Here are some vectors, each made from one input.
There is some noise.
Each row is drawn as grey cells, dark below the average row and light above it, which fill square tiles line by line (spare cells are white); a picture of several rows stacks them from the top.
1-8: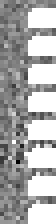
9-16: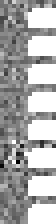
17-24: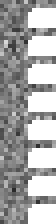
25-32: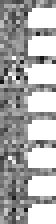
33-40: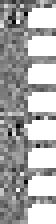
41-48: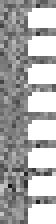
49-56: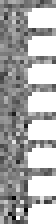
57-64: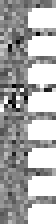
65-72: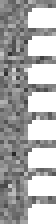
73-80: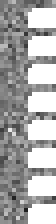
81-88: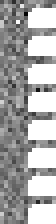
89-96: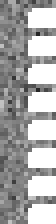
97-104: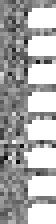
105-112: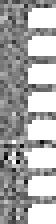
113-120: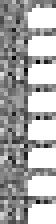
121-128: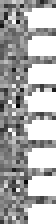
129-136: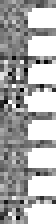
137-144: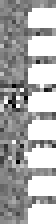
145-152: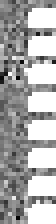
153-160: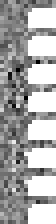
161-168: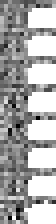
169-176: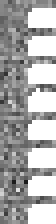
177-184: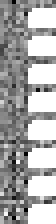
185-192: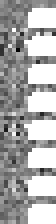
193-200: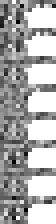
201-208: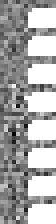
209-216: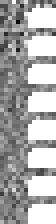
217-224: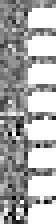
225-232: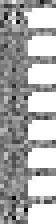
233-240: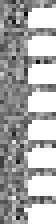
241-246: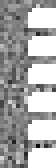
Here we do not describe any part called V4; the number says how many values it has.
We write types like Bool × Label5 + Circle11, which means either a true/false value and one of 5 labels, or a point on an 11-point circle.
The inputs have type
List2(Bool × V4).
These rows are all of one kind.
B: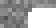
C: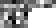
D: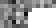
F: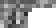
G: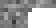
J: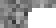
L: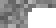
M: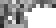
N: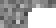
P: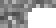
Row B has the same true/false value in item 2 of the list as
D and P.
